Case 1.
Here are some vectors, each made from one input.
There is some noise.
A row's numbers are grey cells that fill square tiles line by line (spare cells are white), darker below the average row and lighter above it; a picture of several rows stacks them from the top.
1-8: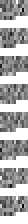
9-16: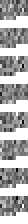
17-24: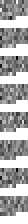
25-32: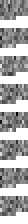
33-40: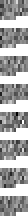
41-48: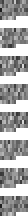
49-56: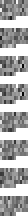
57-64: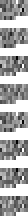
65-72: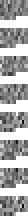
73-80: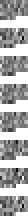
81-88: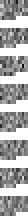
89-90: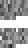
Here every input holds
four true/false values.
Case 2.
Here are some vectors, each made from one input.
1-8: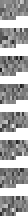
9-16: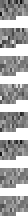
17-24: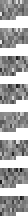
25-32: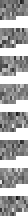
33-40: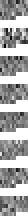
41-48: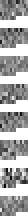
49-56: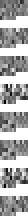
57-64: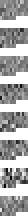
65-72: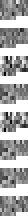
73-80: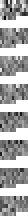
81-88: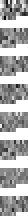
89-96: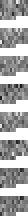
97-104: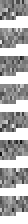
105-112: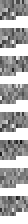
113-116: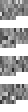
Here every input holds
either a fixed value, or three true/false values.
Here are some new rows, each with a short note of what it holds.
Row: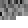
three true/false values
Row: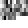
a fixed value
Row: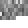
three true/false values
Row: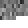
three true/false values
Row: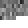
three true/false values
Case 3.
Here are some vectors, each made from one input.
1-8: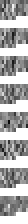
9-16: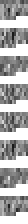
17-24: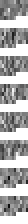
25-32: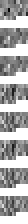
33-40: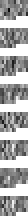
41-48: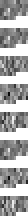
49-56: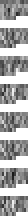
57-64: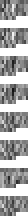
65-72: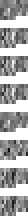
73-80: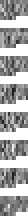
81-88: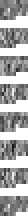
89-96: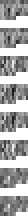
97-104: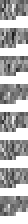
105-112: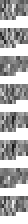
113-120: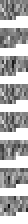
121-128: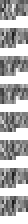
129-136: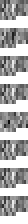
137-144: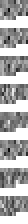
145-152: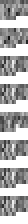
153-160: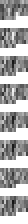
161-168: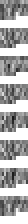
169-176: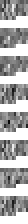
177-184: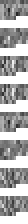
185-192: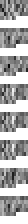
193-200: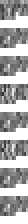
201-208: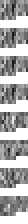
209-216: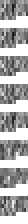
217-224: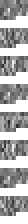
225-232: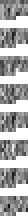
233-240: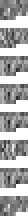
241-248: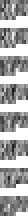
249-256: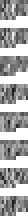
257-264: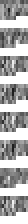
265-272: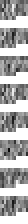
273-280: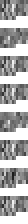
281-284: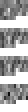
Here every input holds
three true/false values.
